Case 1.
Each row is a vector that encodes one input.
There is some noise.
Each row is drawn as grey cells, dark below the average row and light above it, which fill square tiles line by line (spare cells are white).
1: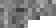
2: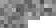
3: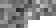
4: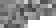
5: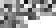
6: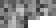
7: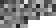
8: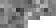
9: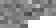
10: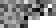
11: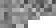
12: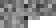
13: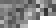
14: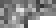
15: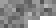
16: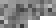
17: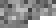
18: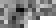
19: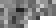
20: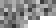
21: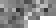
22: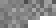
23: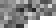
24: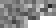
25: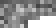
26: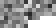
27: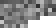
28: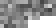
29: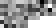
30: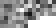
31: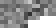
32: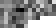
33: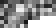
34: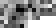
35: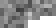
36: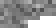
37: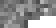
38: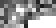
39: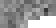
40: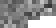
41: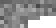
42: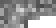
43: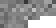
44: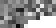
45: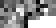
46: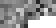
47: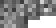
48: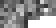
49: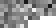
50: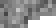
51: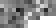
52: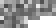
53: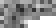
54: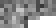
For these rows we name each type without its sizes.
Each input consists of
a point on a line.
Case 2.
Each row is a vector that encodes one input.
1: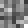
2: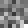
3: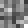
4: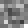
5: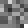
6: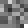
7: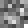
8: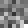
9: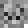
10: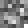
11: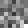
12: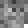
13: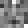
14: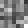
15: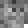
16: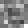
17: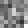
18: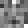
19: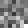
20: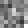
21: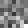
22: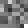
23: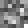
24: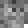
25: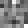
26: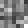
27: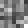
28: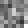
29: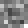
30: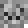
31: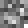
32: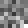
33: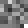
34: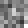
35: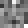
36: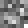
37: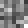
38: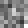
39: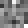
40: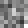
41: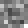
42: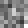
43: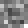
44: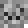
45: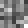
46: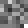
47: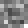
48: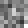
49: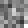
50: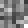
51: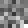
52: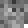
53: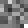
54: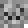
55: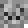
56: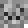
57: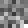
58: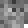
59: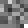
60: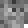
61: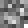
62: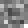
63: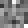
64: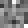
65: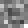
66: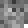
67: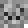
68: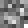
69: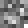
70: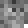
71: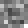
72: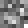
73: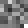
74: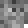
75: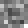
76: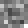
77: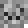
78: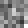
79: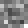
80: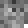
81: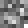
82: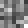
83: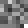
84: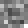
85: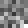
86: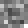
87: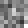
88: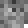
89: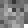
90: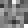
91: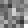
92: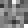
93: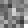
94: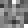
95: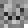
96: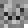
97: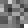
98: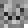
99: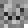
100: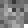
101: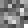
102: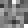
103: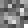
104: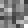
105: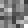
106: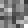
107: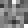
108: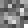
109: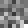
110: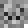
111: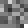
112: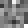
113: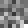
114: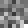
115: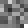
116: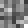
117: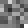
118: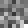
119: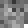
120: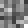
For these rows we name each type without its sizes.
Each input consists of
a label.
